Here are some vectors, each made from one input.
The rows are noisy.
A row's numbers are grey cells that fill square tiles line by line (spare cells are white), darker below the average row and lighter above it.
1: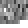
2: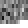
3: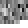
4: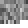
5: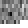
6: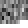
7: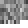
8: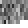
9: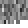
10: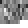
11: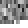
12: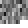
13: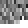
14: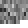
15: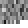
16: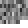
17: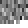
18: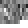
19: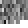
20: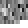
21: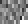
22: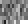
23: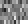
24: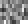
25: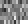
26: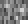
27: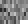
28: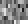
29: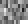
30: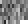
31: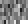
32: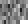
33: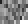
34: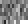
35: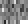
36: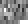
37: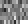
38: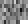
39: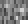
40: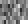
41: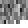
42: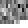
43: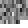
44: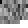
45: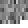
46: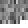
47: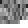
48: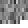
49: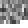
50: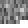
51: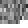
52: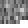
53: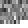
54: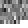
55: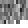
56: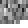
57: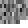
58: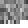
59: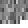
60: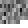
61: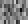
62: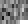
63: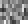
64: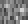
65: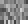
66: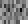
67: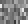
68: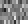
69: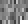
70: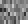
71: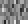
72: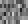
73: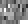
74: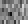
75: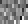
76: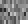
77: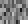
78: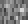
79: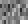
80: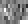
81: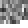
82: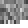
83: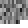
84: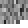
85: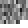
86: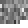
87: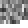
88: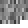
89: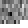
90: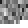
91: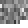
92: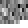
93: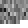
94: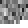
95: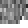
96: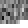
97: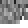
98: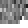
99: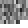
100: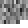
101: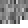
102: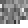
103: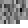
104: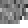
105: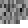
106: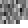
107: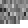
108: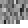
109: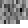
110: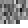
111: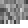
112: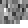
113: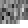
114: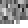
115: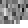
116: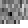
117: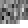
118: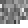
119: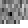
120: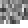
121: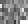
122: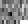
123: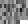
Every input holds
either one of 9 labels, or a point on each of two 8-point lines and a true/false value.
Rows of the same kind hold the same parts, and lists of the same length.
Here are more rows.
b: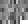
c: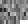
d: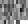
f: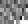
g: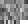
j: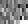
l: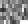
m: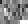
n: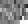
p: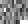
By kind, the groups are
b, c, g, l
d, f, j, m, n, p

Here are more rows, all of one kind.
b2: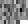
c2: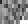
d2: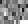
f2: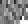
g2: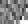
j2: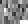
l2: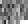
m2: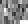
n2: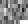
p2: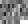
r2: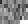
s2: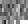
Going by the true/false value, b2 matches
l2, p2 and s2.
